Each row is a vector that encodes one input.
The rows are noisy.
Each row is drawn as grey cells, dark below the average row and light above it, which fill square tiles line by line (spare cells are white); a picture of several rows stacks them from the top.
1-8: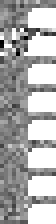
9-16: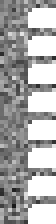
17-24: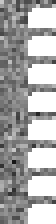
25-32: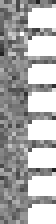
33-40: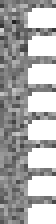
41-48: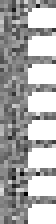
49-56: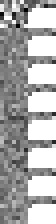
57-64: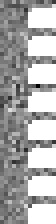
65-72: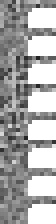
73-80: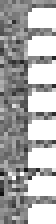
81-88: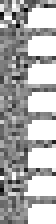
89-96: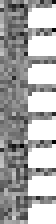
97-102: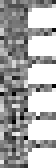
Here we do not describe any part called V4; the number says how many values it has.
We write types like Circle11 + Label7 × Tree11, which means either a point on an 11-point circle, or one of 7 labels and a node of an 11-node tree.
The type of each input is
List2(Bool × V4).
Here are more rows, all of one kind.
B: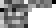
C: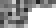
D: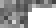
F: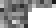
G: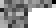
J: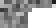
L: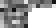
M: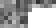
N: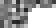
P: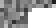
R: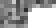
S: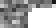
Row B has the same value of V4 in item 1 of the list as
J, L and S.
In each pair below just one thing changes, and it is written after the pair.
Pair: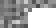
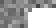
the value of V4 in item 2 of the list
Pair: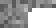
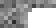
the value of V4 in item 1 of the list
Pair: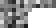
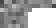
the true/false value in item 1 of the list
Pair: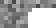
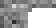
the true/false value in item 1 of the list
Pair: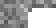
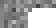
the true/false value in item 1 of the list
